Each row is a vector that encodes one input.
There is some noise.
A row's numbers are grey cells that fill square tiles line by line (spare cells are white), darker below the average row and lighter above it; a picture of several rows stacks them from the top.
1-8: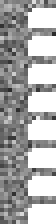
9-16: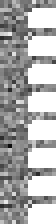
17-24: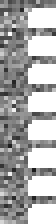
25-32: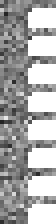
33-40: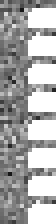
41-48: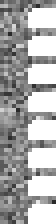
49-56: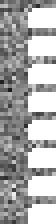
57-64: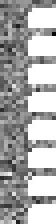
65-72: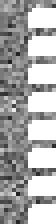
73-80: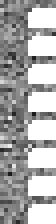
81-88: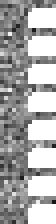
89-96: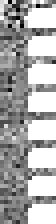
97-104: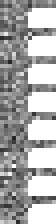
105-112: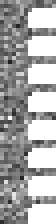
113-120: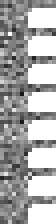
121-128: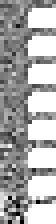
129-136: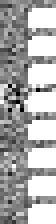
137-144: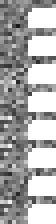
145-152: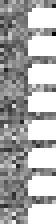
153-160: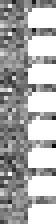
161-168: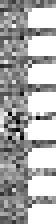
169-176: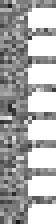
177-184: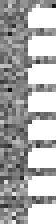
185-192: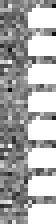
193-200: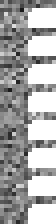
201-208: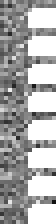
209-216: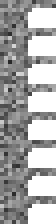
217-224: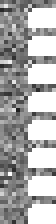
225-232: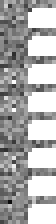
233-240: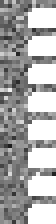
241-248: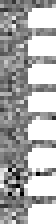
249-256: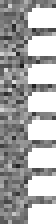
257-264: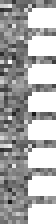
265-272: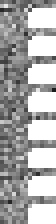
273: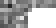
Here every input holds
a list of up to two points on a 13-point circle.
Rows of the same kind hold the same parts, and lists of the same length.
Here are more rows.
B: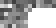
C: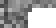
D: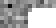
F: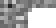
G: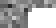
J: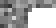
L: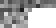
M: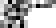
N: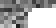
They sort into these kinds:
B, L, N
C, D, F, G, J
M

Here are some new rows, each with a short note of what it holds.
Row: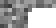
a list of two items
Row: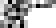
the empty list
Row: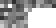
a list of one item
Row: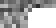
a list of one item
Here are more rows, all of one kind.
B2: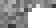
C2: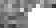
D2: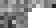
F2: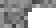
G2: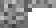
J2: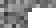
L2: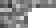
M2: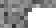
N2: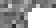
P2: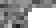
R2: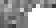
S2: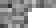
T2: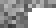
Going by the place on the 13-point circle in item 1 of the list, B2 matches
C2, D2 and R2.
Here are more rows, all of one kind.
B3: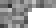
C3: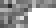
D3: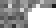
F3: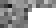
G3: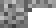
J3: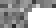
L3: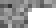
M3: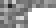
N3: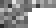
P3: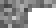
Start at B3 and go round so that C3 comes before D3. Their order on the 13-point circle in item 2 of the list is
B3, N3, F3, C3, M3, G3, J3, D3, L3, P3.
